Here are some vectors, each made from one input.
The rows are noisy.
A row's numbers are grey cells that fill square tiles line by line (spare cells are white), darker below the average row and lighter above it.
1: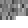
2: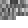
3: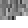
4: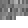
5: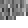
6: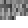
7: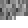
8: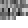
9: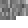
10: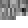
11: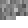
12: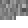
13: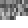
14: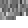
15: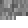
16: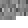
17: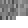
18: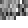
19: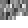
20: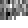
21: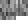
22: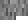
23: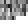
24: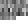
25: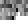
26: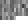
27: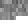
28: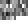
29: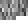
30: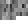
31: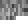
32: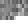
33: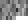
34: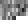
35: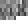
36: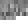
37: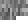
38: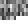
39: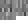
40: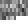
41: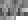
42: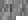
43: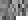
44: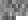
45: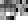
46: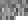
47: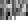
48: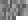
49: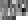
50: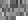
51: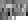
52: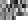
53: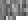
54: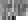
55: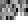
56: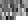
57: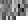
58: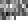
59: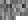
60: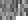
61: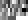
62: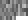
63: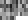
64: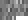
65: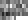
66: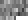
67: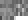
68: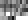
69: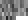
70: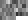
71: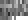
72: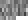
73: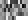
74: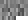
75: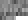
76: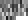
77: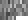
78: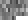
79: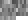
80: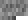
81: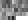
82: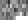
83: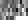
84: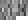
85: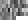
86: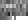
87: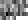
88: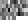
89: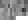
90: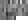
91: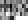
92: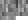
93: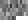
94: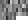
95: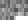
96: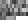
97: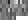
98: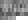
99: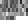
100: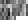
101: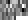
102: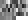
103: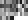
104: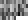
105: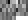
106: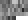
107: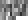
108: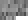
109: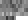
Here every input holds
a point on an 11-point line, together with either a point on a 9-point line, or a point on a 10-point line.
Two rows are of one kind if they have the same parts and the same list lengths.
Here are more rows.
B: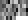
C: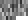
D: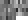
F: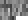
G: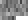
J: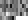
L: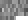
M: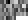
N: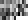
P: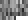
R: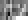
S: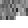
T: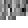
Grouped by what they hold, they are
B, D, F, L, P, R, S, T
C, G, J, M, N

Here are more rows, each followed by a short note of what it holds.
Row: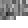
a point on a 9-point line and a point on an 11-point line
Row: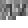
a point on a 9-point line and a point on an 11-point line
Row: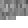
a point on a 9-point line and a point on an 11-point line
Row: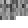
a point on a 9-point line and a point on an 11-point line
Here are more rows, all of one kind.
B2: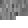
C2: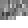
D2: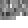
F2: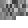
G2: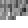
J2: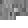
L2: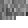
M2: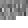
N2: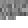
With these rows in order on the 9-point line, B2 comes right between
D2 and J2.
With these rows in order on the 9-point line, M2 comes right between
J2 and N2.
